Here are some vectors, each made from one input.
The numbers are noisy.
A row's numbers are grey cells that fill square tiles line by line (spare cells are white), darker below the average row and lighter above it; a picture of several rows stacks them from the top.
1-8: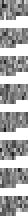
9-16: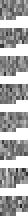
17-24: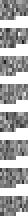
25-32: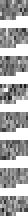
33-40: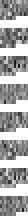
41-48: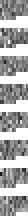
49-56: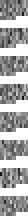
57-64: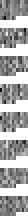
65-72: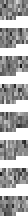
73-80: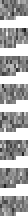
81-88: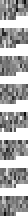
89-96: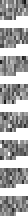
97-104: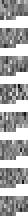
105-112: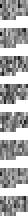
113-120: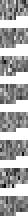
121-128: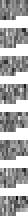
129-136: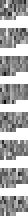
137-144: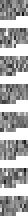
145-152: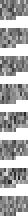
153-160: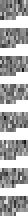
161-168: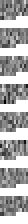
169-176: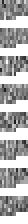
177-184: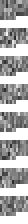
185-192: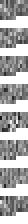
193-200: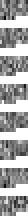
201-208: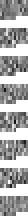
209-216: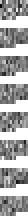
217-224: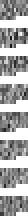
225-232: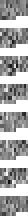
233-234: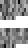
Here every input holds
a true/false value, together with either a point on a 5-point line, or a point on a 6-point line.
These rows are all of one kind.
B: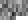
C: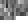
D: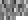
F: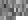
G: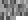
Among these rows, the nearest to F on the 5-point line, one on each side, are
B and D.
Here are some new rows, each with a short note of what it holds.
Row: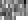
a point on a 6-point line and a true/false value
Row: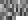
a point on a 5-point line and a true/false value
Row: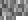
a point on a 5-point line and a true/false value
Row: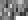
a point on a 5-point line and a true/false value
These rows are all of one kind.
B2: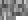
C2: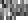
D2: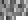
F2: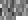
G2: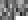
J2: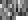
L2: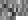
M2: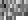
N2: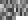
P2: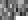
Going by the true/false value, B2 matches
C2, D2 and F2.
